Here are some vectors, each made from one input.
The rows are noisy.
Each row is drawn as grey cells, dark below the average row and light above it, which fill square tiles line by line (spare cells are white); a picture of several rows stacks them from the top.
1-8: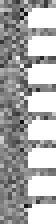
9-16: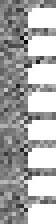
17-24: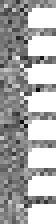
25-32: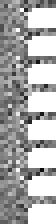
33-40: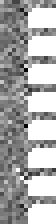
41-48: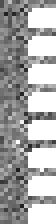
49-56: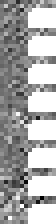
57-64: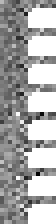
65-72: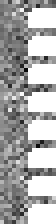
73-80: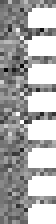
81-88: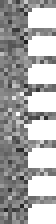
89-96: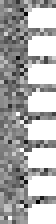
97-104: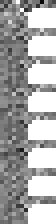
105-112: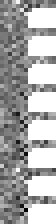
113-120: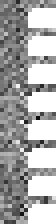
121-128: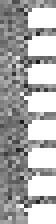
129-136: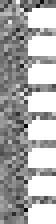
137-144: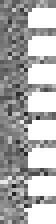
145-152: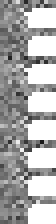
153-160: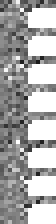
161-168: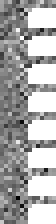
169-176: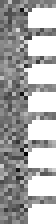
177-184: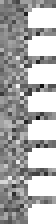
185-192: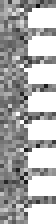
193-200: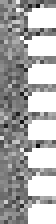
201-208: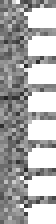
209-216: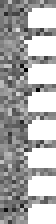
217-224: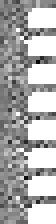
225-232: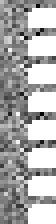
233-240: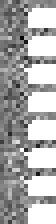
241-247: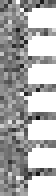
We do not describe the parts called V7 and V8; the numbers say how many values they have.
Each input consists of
a point on a 5-point line and a node of a 10-node tree, together with either a true/false value and a value of V7, or a value of V8.
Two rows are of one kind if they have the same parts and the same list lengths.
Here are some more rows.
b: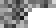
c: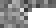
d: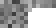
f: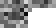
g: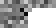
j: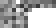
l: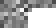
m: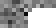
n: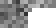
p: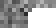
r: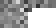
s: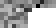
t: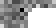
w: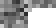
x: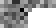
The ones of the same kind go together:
b, d, f, g, m, n, p, t, w, x
c, j, l, r, s

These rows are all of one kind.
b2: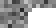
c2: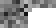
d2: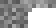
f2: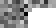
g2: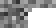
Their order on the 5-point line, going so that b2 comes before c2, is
f2, b2, c2, g2, d2.
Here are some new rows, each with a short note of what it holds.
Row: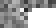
a point on a 5-point line, a node of a 10-node tree and a value of V8
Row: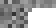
a point on a 5-point line, a node of a 10-node tree, a true/false value and a value of V7
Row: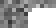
a point on a 5-point line, a node of a 10-node tree, a true/false value and a value of V7
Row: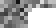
a point on a 5-point line, a node of a 10-node tree, a true/false value and a value of V7
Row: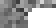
a point on a 5-point line, a node of a 10-node tree, a true/false value and a value of V7
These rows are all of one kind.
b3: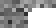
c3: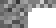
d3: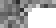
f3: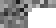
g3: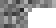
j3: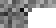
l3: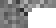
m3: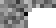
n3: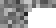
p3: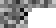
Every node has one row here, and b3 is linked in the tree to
f3 and j3.
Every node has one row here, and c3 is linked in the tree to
m3 and n3.
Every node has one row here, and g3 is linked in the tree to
d3 and p3.
